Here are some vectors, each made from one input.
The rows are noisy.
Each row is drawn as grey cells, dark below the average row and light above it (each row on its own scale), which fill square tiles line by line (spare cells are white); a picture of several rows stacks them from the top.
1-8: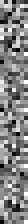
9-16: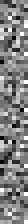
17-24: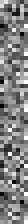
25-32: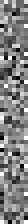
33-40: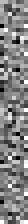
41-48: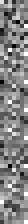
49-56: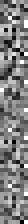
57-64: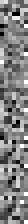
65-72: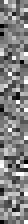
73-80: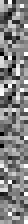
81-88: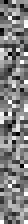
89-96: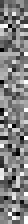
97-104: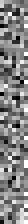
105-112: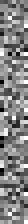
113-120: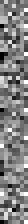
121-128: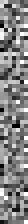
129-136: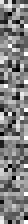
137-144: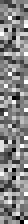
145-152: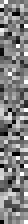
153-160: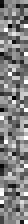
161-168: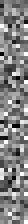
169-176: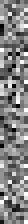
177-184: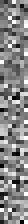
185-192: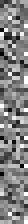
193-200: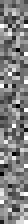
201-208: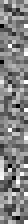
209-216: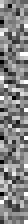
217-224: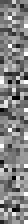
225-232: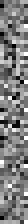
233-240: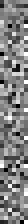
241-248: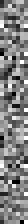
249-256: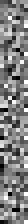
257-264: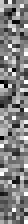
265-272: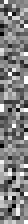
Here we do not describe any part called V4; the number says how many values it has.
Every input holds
either a point on a 5-point line, or two values of V4, or a list of up to two points on a 10-point line.
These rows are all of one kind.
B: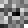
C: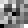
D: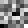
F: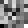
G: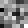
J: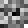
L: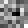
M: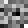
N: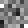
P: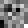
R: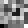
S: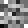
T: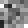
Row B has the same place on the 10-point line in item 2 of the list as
C, J, L and M.
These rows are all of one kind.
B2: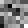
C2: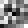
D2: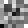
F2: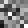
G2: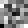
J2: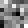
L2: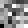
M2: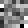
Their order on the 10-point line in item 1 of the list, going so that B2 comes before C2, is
J2, M2, F2, B2, D2, C2, G2, L2.
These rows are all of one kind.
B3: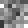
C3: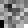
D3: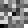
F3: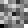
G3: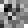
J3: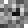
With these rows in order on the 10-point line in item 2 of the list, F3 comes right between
B3 and D3.
